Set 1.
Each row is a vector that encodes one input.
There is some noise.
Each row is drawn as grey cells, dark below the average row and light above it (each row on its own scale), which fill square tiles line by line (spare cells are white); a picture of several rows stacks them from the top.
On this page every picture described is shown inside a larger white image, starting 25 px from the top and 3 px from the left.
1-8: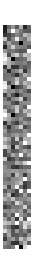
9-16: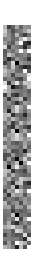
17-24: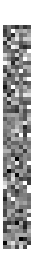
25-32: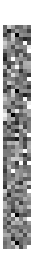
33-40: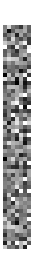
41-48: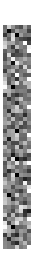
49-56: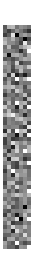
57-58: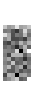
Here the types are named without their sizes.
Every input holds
either a fixed value, or three true/false values.
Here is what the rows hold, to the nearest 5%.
About 15% of them hold a fixed value. The rest hold three true/false values.
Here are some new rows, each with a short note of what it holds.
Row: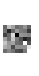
a fixed value
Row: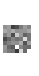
three true/false values
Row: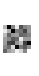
three true/false values
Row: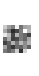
three true/false values
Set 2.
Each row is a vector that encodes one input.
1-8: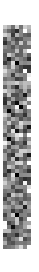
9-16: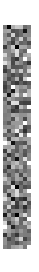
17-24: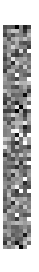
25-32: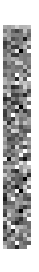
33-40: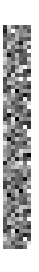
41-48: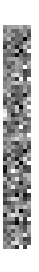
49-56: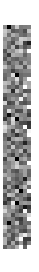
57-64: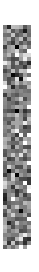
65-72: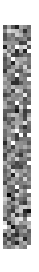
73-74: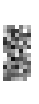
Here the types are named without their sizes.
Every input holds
either a fixed value, or three true/false values.
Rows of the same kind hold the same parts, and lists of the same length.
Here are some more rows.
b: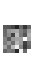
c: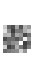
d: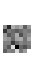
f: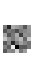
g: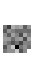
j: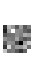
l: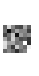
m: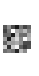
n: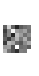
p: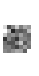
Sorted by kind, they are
b, c, d, f, g, j, m, n, p
l

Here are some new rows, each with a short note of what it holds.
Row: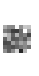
three true/false values
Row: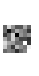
a fixed value
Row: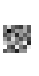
a fixed value
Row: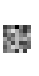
three true/false values
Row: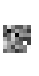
a fixed value
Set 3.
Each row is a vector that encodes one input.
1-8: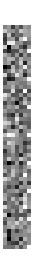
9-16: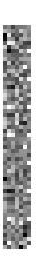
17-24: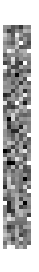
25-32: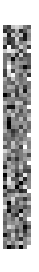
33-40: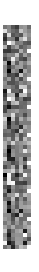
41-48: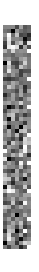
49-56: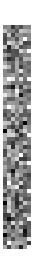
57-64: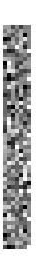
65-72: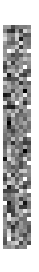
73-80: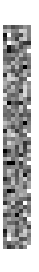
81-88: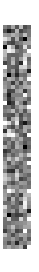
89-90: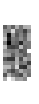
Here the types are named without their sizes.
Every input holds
three true/false values.
